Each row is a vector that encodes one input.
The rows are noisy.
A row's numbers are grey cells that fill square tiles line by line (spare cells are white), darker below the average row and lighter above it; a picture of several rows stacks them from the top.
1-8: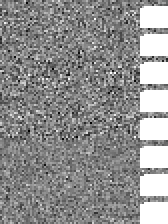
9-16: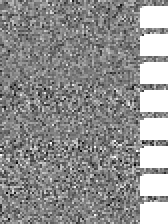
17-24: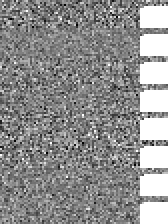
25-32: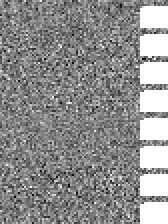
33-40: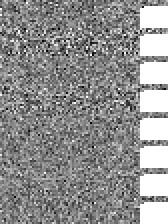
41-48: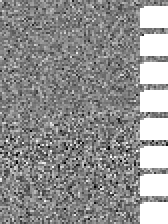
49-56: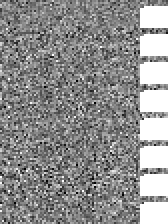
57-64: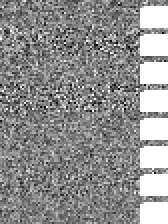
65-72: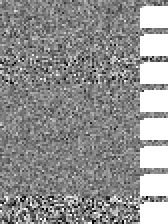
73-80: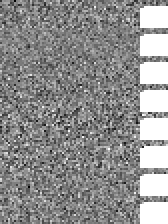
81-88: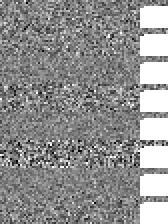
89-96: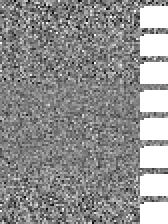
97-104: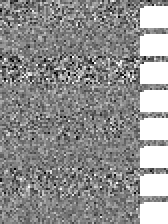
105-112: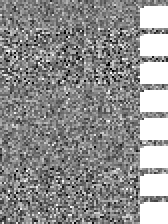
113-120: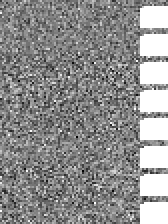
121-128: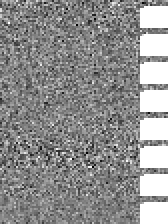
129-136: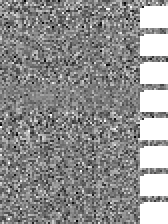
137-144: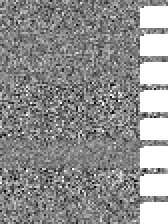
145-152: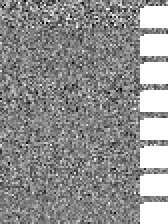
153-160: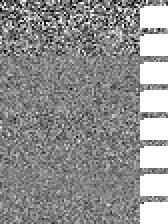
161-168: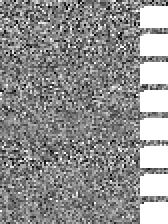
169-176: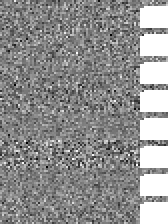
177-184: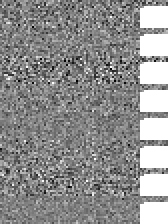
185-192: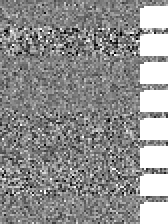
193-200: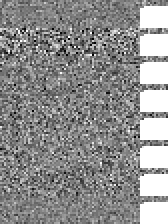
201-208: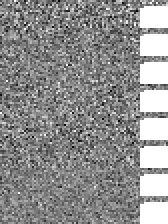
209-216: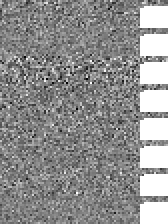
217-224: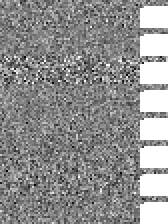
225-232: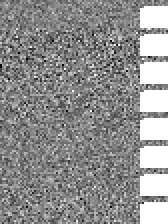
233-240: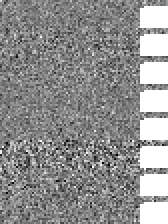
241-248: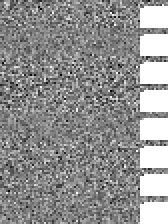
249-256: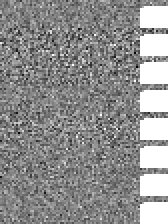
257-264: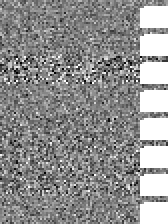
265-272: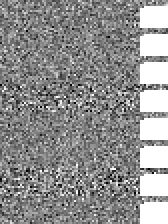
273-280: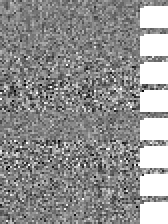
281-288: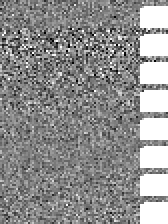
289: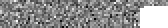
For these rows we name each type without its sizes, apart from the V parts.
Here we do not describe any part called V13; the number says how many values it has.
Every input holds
either a point on a circle and a value of V13, or a label and a point on a line.
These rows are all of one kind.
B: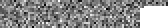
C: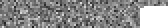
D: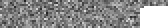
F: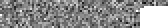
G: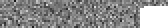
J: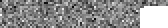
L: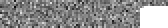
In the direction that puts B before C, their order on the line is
B, J, F, D, L, C, G.
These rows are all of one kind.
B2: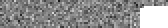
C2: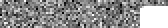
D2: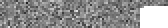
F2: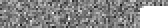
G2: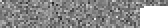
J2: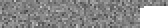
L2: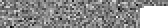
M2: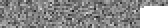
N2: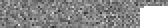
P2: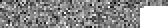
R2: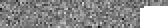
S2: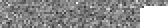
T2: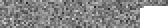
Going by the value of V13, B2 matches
P2 and T2.
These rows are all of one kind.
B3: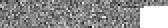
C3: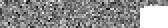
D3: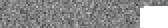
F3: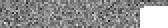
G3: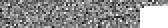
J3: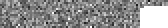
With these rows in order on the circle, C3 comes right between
B3 and J3.
